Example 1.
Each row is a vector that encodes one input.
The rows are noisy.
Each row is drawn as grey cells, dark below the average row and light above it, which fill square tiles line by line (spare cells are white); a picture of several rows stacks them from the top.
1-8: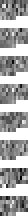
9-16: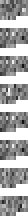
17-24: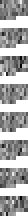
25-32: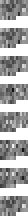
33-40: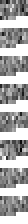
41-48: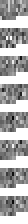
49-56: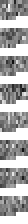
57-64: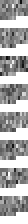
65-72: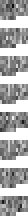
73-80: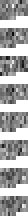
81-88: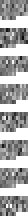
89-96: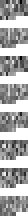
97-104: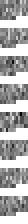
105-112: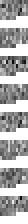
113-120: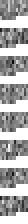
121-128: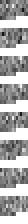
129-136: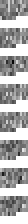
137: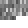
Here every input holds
a true/false value, together with either a point on an 8-point circle, or a fixed value.
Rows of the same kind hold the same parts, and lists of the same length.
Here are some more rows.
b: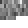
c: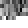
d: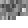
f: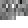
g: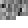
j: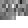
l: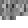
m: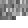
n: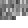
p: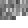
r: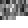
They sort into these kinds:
b, c, d, f, g, j, l, r
m, n, p

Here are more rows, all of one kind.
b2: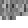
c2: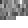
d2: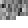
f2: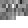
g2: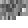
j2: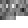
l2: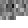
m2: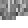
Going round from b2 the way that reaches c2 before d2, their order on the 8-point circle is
b2, m2, c2, j2, f2, d2, g2, l2.
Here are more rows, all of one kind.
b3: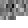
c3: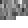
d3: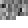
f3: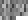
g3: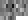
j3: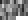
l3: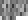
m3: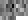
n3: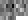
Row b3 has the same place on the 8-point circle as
g3, m3 and n3.
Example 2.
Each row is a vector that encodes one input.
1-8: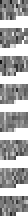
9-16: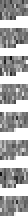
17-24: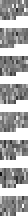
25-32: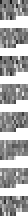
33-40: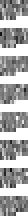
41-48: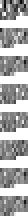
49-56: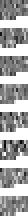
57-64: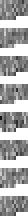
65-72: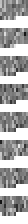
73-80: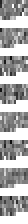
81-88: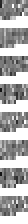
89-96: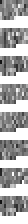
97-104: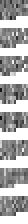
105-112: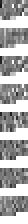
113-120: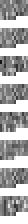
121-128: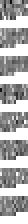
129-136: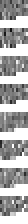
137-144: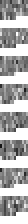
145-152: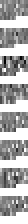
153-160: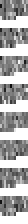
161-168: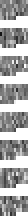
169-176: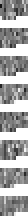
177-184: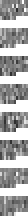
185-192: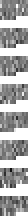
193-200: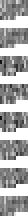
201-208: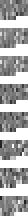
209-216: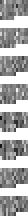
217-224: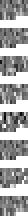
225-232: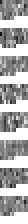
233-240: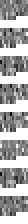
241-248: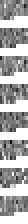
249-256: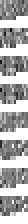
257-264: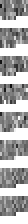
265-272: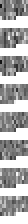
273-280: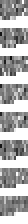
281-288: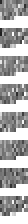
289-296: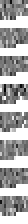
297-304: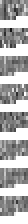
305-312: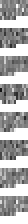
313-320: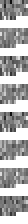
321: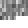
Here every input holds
a list of up to two points on a 4-point line.
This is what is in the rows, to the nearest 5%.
All of them are lists of up to two points on a 4-point line: a few are empty, 35% hold one and 60% two.
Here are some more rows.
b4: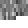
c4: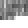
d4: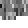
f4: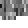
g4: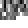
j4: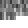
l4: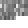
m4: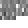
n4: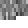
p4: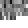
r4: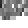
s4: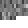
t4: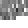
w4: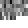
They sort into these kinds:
b4, d4, f4, n4, s4
c4, j4, l4, m4, p4, r4, t4, w4
g4

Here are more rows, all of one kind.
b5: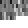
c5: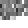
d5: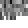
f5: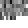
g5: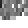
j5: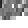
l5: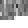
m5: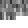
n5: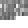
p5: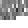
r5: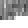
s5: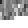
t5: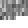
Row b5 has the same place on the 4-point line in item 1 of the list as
d5, f5 and m5.
